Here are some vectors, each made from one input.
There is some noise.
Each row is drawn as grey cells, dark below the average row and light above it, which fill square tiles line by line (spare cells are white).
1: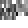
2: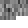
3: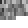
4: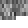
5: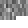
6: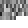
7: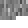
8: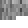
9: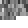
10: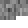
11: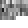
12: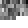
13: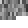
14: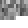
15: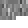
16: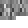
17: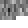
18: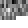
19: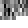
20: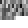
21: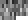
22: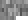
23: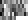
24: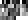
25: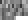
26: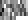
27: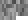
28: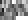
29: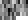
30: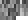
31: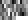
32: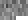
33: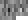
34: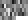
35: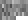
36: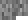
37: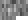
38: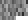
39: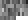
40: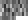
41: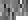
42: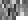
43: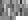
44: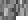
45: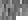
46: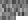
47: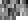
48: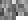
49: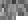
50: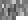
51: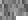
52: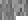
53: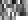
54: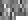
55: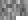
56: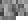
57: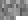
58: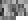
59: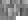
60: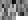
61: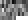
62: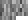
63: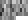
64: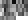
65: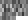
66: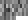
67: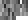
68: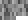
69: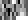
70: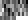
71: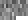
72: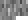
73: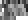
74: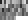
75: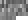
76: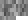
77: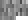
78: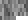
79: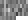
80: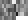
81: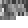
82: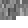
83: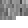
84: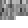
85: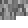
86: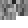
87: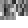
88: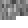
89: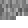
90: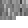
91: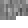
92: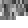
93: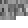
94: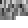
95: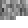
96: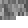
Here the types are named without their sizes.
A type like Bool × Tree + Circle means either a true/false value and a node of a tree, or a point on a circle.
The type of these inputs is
Bool × Line.
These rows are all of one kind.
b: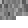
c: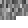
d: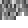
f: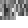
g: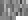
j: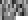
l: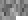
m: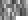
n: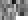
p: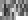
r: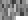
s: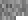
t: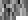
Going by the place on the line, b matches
c, m, n and p.
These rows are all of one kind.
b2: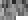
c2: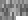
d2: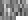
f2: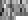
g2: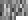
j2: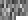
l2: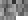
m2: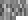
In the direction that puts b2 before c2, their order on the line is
b2, l2, m2, c2, d2, g2, j2, f2.
